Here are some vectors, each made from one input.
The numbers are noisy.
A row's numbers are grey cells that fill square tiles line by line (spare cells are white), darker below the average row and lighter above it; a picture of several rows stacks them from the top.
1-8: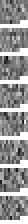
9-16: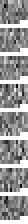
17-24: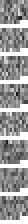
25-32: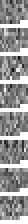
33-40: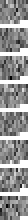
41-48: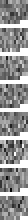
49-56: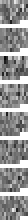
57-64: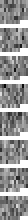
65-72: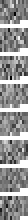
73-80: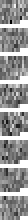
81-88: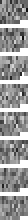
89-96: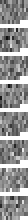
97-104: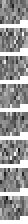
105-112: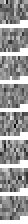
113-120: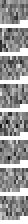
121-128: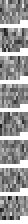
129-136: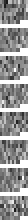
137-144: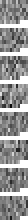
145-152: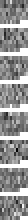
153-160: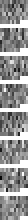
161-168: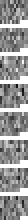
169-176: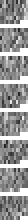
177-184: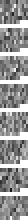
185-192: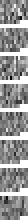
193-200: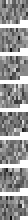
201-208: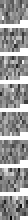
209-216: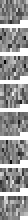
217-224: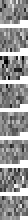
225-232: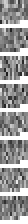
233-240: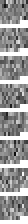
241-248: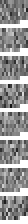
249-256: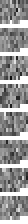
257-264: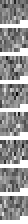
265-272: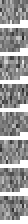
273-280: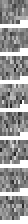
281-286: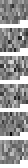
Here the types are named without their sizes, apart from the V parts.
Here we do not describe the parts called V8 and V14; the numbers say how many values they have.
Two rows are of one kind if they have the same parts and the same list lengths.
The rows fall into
2 kinds.
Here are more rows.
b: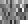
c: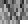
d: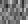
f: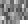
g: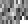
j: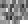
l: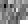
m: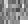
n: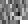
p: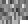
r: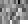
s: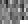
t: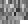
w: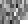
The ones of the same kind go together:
b, f, g, m, n, p, t, w
c, d, j, l, r, s

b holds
a value of V8 and a value of V14.
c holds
a label, a node of a tree and a value of V8.
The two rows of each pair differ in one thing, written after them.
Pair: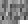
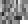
the value of V8
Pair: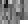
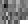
the node of the tree
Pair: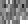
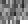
the label
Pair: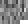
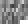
the node of the tree
